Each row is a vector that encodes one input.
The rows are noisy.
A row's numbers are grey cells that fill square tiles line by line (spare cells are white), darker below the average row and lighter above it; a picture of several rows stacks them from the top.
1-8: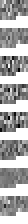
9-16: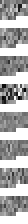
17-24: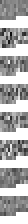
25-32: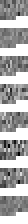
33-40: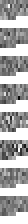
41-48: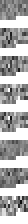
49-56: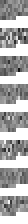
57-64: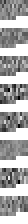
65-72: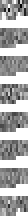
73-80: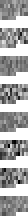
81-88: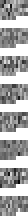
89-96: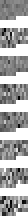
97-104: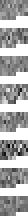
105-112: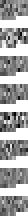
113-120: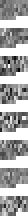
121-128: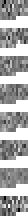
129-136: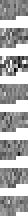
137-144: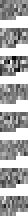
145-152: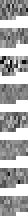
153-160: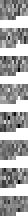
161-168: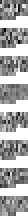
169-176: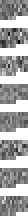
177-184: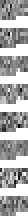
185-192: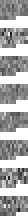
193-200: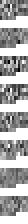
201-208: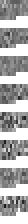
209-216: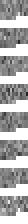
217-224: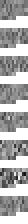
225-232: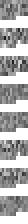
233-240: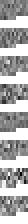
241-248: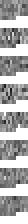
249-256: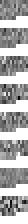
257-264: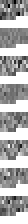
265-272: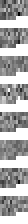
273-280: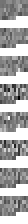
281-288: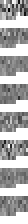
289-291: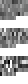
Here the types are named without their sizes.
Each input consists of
a label, together with either a label and a true/false value, or a point on a line.
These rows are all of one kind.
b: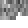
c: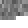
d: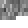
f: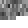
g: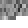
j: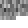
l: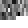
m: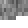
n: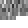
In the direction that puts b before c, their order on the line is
f, m, b, l, d, c, j, n, g.
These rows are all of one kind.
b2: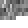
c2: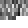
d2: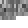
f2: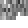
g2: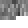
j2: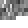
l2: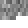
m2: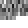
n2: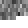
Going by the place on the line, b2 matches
c2 and j2.
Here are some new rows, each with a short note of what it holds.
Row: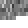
a label and a point on a line
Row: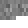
two labels and a true/false value
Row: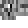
a label and a point on a line
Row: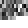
a label and a point on a line
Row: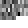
a label and a point on a line
